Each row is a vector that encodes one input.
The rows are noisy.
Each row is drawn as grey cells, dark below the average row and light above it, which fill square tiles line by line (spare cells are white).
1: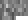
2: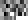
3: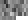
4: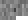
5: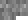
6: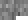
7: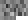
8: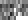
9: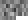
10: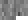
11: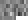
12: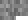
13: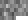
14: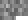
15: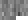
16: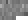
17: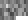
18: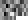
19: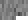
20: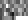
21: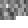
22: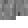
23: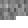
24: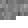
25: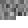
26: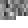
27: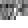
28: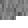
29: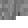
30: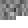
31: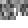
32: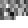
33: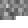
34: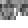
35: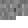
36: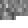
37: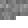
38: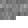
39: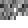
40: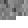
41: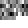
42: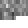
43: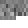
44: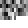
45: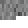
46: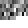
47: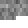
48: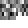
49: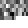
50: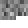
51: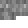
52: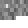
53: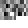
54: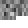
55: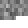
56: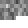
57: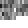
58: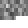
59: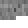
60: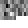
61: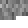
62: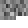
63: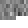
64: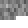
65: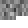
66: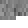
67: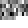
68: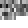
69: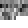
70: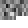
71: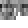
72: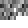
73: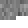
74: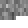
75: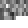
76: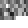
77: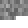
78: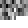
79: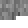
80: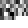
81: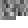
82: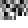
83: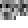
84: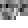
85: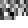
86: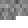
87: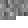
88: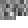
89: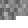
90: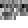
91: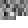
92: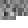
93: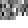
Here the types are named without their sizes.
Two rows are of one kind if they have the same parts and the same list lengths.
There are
2 kinds of row.
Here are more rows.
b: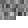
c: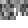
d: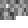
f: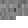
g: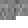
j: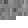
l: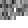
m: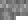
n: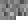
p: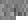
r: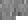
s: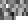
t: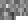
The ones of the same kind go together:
b, d, f, g, j, m, n, p, r, s, t
c, l

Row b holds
a label.
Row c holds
a point on each of two lines.
